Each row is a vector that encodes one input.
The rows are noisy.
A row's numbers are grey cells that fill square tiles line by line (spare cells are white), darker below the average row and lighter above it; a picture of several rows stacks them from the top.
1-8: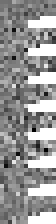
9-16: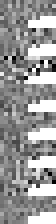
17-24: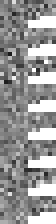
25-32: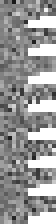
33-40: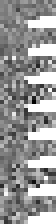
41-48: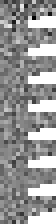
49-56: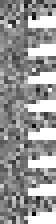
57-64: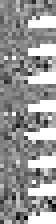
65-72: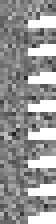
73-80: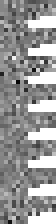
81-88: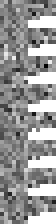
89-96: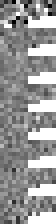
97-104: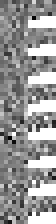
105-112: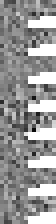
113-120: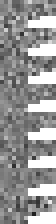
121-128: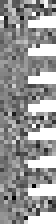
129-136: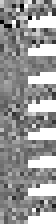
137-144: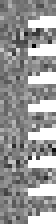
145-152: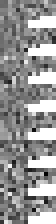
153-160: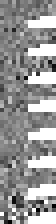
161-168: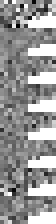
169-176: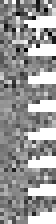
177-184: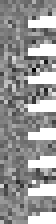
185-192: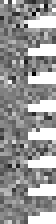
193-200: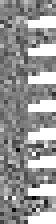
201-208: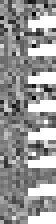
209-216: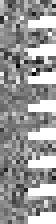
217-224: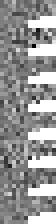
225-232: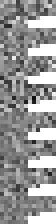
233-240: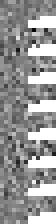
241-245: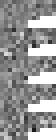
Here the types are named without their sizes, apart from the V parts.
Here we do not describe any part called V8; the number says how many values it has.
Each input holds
a label, together with either four true/false values, or a value of V8.
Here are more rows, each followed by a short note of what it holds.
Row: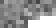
a label and a value of V8
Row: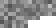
a label and four true/false values
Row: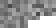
a label and a value of V8
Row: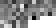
a label and four true/false values
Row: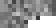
a label and a value of V8
